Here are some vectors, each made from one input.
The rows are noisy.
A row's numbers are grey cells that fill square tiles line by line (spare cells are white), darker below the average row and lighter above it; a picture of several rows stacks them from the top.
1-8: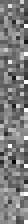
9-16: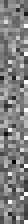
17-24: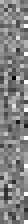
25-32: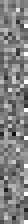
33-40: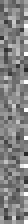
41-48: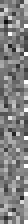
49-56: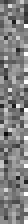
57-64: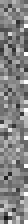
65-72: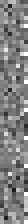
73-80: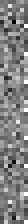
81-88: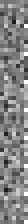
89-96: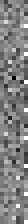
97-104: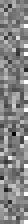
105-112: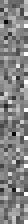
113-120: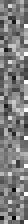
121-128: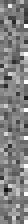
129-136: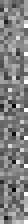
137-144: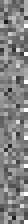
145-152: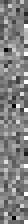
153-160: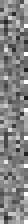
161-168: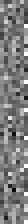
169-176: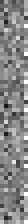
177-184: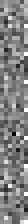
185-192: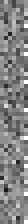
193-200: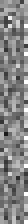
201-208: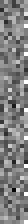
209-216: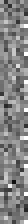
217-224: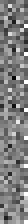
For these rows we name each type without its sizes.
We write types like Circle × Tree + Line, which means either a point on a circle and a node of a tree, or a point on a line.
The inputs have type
Line.
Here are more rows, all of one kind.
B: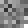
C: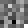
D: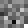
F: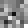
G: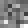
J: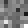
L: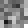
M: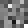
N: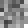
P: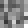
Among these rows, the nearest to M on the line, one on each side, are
C and J.
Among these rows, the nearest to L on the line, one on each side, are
N and P.
